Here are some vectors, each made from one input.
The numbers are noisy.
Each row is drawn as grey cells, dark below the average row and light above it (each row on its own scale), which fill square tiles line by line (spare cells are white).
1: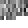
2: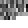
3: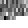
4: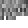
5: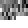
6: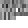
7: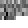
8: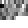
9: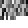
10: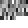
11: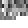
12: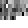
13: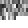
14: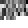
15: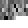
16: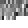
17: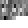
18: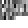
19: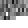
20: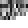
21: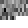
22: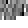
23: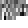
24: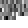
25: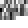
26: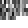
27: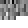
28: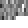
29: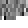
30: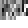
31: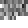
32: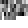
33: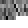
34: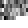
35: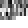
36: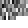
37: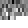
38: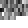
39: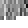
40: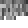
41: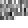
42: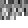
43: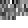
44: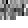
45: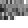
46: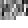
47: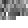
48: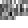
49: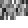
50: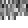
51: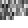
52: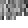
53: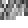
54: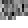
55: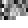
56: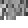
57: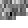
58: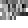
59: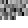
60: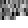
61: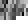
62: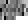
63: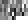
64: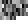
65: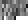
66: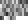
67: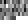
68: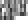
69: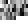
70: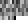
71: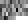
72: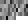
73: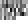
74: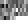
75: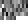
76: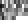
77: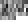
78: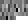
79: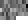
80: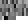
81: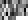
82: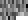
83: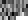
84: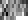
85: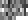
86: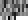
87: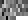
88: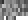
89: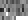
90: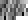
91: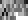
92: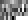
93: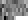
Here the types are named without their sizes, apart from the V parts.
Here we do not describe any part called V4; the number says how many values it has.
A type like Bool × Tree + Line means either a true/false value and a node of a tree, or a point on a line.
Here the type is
(Bool × Bool × Bool × Bool + V4) × Label.
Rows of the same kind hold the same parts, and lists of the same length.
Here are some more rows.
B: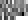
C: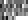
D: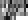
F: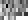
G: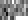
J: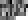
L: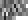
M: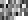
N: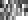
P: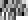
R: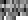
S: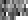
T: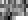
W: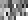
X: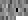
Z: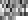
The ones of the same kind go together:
B, C, F, G, L, M, N, P, R, S, X, Z
D, J, T, W

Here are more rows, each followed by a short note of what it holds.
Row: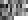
a label and four true/false values
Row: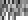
a label and four true/false values
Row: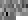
a label and a value of V4
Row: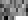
a label and four true/false values
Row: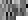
a label and a value of V4
